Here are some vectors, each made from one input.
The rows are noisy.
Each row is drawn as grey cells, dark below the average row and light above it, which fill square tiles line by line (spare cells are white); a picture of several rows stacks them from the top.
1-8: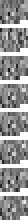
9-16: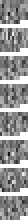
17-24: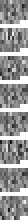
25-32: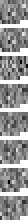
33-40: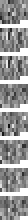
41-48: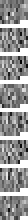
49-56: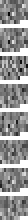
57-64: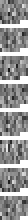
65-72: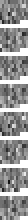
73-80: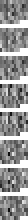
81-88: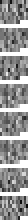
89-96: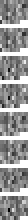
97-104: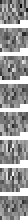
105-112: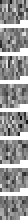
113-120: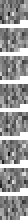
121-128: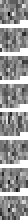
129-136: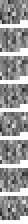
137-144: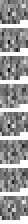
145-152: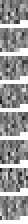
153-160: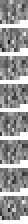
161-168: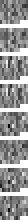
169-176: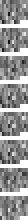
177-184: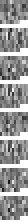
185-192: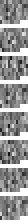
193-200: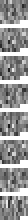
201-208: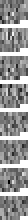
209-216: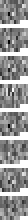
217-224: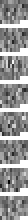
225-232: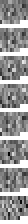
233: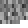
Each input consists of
either a point on a 13-point circle, or a point on a 5-point line, or a point on a 10-point line.
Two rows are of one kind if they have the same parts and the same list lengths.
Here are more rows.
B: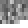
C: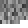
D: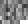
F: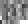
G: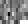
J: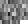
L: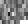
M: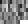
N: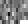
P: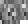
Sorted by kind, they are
B, C, D, F
G, J, L, N, P
M

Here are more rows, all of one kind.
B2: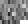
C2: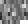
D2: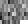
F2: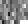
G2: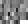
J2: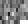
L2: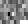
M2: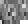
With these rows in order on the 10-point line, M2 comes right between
B2 and C2.
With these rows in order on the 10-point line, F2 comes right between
J2 and L2.
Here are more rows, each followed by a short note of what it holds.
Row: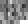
a point on a 13-point circle
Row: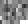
a point on a 13-point circle
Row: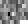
a point on a 10-point line
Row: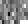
a point on a 10-point line
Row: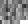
a point on a 13-point circle
